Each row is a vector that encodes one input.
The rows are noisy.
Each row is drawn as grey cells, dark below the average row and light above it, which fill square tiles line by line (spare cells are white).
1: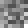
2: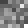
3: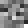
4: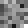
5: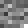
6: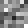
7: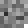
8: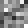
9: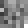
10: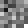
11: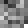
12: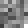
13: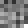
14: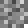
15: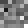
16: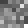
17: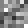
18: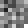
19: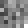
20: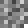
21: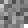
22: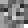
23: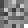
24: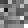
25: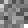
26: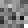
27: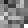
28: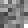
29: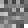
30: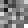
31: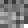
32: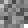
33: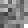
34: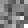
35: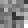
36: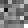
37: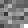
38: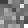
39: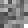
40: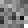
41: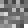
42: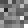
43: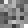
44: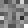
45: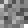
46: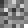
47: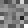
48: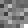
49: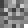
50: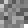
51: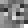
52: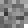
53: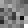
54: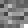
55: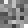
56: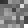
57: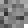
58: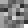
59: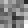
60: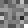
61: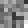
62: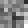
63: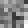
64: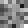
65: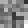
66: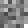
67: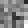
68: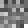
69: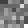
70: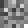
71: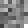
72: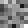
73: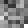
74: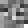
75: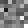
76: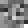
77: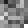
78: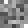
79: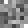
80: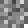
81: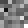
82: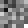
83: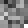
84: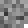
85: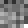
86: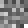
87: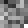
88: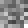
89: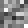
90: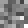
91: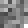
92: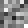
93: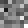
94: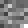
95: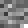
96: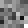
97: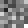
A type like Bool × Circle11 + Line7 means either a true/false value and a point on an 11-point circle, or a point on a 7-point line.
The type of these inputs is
Bool × Label11.
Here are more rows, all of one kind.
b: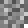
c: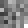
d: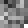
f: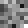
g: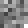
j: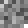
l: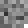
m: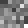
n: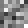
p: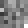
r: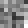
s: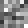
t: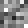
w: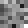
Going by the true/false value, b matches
d, j and m.
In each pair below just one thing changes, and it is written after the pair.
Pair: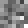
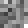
the true/false value
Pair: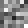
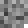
the label
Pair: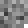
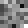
the label
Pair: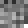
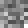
the label
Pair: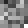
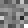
the true/false value
